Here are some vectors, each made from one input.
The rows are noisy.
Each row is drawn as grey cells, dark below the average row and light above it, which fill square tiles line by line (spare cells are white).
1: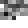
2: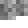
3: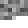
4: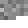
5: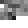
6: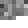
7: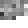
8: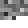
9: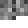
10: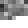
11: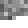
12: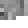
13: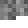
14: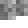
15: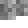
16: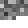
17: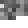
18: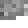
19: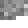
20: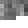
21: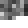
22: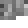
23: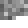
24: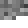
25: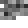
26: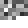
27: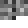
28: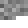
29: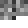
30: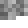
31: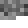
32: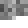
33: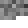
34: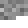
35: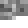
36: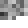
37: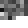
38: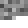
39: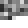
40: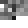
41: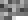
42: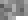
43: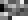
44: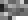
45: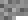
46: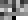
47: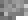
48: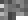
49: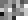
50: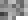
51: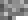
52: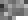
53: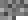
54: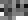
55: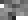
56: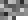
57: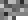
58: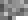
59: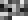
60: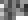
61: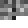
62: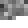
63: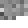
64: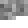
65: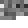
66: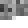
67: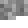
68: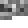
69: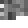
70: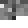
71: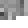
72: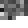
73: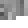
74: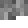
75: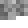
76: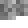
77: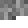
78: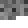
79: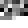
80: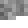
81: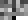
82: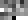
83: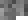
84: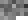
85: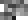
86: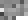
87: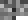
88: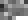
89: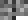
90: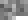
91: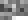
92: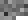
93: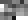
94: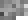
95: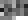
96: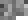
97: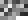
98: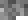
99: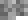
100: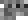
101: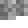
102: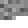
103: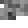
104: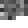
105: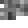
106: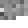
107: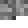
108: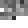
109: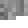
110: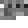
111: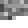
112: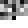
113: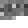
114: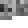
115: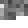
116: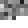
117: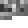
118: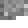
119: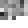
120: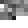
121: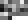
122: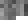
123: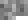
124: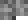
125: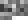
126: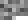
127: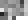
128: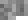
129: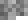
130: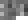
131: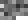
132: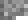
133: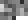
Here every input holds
a list of up to two points on a 5-point line.
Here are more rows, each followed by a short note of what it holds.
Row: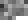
a list of one item
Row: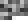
a list of one item
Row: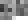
a list of one item
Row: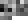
a list of one item
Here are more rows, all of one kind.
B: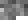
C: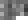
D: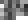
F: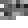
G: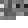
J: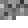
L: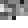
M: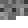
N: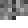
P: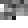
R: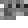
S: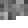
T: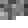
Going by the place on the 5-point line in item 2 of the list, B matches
N, S and T.
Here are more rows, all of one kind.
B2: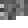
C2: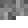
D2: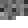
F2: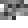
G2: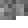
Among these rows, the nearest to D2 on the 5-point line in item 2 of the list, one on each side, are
B2 and G2.
